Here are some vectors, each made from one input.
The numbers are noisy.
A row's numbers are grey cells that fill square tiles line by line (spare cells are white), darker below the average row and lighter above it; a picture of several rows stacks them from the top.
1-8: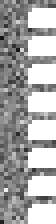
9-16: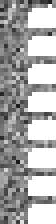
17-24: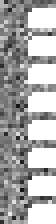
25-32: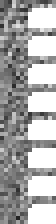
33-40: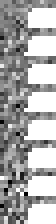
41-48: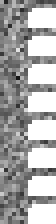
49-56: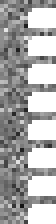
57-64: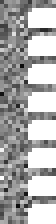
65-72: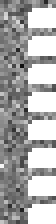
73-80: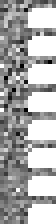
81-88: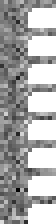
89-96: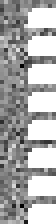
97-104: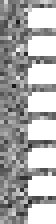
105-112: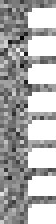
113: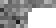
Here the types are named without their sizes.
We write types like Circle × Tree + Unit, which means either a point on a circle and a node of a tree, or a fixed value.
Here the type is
(Circle + Unit) × Label × Label.
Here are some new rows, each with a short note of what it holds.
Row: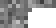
a point on a circle and two labels
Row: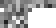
a point on a circle and two labels
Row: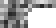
two labels
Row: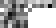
two labels
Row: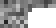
a point on a circle and two labels
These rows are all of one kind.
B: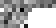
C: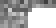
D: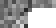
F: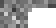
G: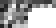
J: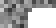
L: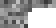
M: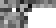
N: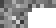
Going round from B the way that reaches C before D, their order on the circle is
B, C, J, M, F, N, D, G, L.
